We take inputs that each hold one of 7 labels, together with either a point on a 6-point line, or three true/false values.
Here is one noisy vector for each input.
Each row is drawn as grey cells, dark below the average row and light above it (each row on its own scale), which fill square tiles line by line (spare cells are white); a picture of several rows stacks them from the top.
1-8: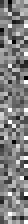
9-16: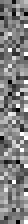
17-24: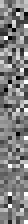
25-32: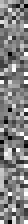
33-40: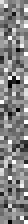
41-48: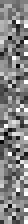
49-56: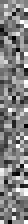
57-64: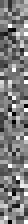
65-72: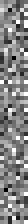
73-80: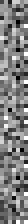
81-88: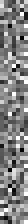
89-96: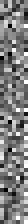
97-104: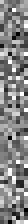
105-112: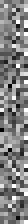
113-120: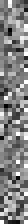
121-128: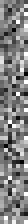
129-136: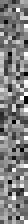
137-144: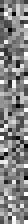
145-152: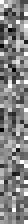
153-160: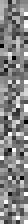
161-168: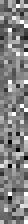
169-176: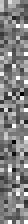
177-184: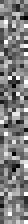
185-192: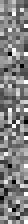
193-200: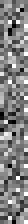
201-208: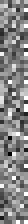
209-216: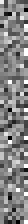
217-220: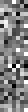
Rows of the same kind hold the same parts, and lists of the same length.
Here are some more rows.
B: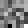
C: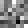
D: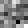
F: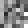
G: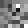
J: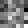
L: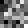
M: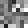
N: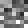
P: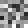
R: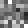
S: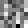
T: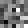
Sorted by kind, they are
B, C, D, G, J, L, M, P, R, T
F, N, S

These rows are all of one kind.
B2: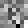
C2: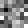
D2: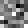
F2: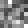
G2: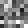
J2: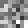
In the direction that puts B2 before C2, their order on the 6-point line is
J2, G2, B2, D2, F2, C2.
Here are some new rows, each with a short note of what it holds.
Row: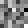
one of 7 labels and a point on a 6-point line
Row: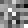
one of 7 labels and three true/false values
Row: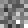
one of 7 labels and a point on a 6-point line
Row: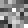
one of 7 labels and a point on a 6-point line
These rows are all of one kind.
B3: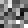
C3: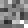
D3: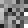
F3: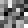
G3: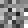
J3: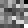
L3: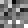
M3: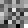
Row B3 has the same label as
D3 and M3.
